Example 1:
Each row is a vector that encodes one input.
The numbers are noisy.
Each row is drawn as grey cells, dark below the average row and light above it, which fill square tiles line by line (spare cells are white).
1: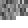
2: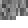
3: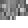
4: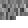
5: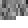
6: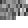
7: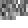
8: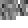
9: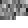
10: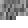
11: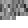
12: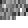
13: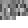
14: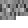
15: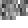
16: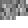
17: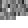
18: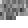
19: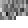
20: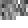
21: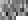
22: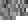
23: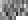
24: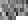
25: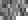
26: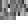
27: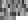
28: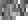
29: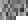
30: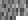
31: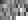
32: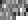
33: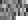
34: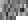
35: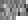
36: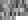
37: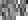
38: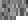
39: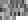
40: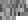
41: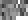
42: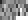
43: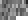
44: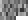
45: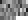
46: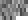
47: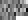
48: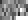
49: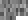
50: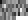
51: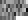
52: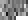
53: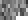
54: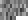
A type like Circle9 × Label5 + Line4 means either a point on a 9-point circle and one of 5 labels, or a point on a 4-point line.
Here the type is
Line7 + Line8.
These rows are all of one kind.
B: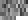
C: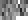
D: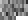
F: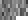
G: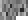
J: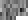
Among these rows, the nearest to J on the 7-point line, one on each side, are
F and G.
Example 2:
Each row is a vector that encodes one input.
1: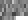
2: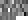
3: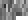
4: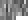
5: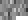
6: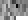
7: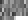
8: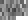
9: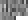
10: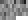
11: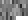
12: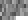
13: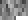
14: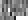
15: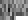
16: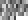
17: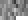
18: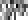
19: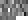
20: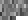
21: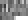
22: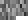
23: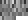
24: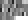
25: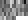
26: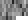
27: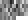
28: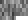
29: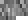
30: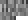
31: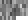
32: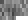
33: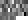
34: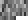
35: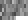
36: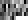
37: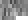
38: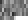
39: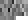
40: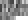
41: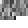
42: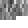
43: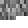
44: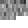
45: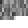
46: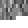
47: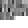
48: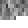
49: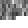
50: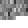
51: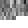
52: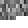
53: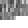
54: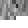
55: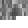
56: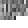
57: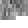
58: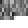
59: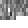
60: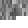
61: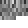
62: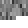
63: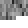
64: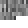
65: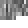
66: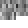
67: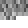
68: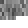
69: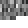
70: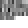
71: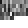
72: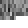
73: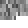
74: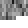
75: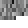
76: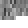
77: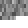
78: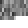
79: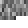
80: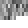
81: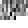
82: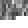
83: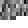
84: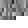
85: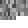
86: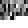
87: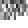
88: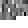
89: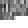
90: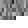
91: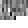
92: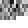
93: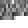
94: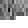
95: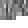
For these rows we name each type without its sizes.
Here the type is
Bool × Bool × Bool × Bool + Label.
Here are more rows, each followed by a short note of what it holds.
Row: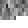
a label
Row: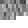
a label
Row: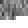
four true/false values
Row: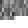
four true/false values
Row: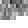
a label
